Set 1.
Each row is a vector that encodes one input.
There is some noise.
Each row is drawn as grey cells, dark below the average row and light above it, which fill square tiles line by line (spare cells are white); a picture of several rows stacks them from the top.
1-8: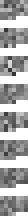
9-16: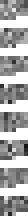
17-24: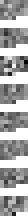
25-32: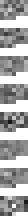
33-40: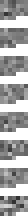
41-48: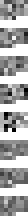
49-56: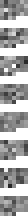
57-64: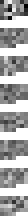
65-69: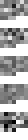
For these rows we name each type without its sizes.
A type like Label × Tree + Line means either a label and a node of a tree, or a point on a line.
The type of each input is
Bool × Bool × Bool × Bool + Unit.
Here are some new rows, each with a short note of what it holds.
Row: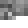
four true/false values
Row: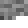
four true/false values
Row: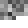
four true/false values
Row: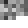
a fixed value
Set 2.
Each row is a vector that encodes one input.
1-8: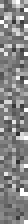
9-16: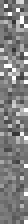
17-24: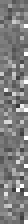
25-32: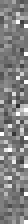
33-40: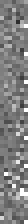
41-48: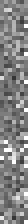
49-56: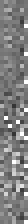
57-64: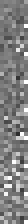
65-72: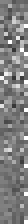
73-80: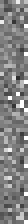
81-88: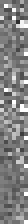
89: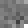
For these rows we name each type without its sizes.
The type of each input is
Line.
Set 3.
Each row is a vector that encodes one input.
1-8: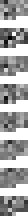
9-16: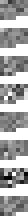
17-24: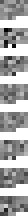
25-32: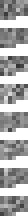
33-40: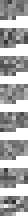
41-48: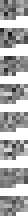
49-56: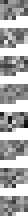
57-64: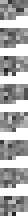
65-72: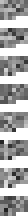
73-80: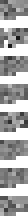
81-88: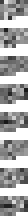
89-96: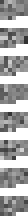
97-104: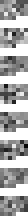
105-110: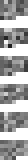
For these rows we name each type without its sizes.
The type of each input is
Circle + Unit.
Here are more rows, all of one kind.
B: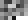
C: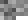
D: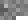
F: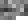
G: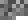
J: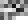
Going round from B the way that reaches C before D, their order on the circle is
B, G, J, F, C, D.
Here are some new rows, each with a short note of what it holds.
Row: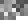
a fixed value
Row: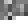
a point on a circle
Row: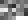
a fixed value
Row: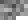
a point on a circle
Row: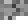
a point on a circle
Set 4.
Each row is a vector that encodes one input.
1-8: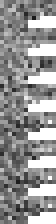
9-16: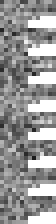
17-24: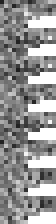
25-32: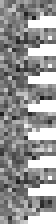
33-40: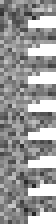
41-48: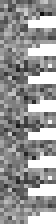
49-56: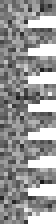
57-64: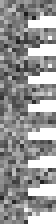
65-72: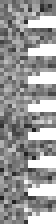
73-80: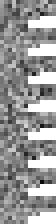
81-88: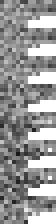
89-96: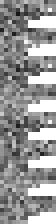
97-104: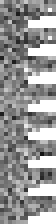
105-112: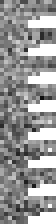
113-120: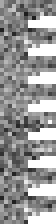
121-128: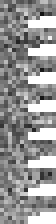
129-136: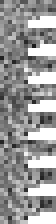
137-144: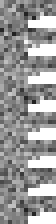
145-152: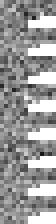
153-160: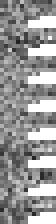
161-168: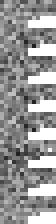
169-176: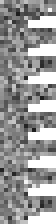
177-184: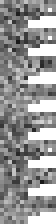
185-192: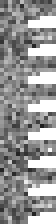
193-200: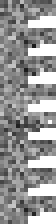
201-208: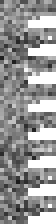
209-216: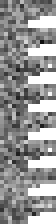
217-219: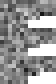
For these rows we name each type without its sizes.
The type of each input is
Circle.
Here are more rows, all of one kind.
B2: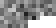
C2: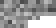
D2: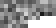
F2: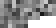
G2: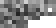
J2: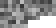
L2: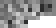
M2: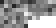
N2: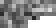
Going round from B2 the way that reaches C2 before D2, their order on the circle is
B2, J2, L2, C2, M2, D2, F2, G2, N2.
